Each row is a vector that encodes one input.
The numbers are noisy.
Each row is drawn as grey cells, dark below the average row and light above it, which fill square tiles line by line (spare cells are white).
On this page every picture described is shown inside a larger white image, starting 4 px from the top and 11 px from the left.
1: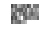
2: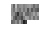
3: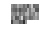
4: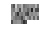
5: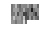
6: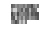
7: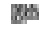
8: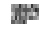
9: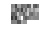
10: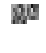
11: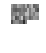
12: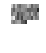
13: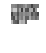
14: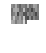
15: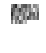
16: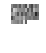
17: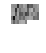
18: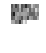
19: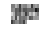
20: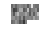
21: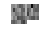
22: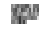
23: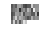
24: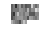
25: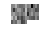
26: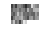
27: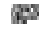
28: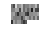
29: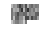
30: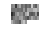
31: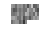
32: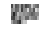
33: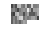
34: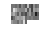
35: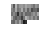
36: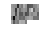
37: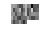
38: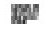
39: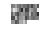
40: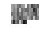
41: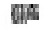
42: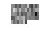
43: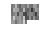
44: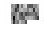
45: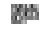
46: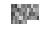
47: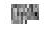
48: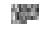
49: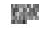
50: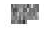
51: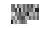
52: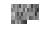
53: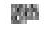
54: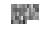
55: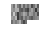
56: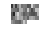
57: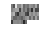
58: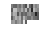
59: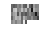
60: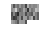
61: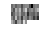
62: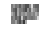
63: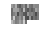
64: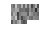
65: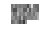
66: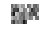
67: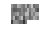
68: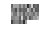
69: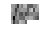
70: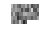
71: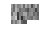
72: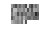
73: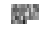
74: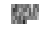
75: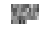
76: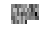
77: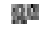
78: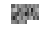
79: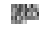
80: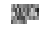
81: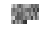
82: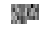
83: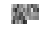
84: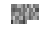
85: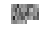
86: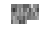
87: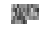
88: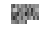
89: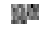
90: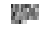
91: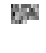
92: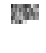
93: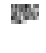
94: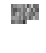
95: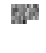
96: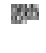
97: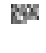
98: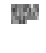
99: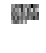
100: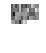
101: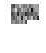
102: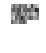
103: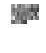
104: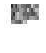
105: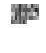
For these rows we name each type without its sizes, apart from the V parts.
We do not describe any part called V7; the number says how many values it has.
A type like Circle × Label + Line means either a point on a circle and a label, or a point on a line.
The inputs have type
Bool × (Line + V7).
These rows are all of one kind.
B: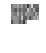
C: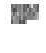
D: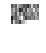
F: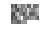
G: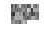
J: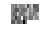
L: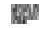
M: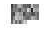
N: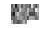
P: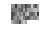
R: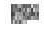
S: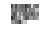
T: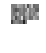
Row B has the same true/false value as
C, J, L and T.
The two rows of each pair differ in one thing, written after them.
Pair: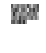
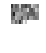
the true/false value
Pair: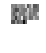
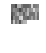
the true/false value
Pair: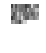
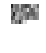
the place on the line
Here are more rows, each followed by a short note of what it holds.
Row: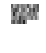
a point on a line and a true/false value
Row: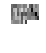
a true/false value and a value of V7
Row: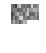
a point on a line and a true/false value
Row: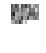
a point on a line and a true/false value
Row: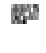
a point on a line and a true/false value
